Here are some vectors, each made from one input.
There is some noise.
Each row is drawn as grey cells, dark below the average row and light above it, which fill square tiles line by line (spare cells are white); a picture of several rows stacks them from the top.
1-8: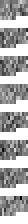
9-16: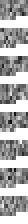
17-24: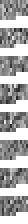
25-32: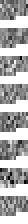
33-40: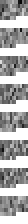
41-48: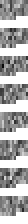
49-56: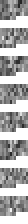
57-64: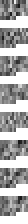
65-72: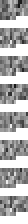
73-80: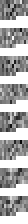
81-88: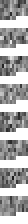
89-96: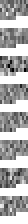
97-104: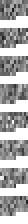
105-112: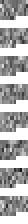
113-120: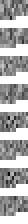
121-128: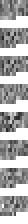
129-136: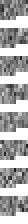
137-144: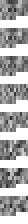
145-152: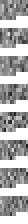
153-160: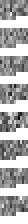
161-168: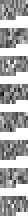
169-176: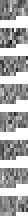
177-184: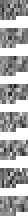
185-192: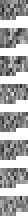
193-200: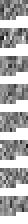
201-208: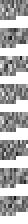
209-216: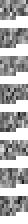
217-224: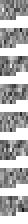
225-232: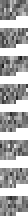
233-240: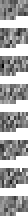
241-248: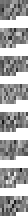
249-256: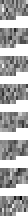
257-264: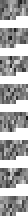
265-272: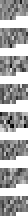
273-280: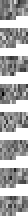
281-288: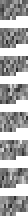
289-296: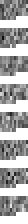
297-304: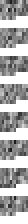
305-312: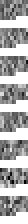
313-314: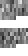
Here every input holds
a list of up to two items, each a point on a 9-point line and a true/false value.
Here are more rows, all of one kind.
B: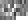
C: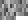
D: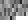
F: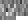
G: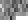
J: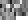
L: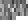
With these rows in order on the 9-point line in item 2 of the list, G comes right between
D and F.
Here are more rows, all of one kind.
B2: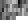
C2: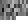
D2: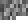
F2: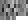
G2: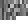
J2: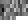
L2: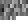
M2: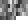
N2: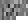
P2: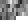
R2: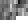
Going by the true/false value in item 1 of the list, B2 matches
M2, P2 and R2.
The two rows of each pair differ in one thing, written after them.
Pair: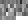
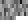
the true/false value in item 2 of the list
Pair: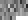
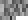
the place on the 9-point line in item 1 of the list
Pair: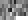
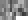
the true/false value in item 2 of the list
